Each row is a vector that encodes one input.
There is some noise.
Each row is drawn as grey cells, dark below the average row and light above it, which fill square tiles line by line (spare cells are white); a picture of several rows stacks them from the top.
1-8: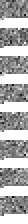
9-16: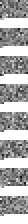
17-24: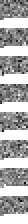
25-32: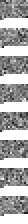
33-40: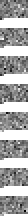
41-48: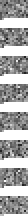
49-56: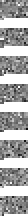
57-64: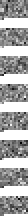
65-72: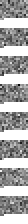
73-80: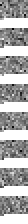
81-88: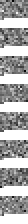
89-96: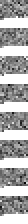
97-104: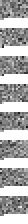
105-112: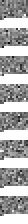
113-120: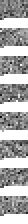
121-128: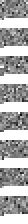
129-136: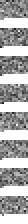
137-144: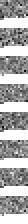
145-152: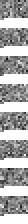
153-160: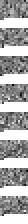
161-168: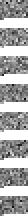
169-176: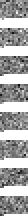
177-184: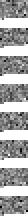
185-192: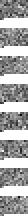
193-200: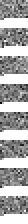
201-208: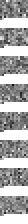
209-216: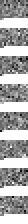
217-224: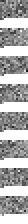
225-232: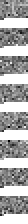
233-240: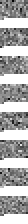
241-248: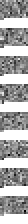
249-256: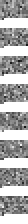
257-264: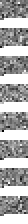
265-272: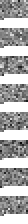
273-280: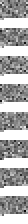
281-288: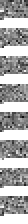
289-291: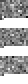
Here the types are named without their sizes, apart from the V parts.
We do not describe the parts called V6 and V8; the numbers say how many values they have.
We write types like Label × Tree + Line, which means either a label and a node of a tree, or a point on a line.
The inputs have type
(Bool × Bool × Bool × Bool + Line) × (Tree + V6) × V8.
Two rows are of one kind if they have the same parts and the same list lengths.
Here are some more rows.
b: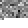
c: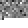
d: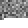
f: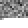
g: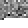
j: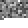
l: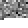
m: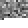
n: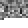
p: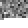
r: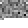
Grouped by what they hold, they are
b, c
d, f, g, p
j, l, m
n, r

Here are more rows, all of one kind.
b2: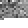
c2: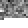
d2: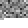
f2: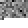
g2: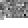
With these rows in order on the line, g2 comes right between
d2 and f2.
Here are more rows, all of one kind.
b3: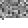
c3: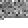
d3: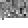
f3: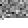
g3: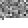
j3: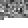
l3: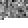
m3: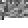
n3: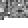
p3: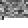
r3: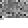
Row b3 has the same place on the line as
f3, g3 and r3.
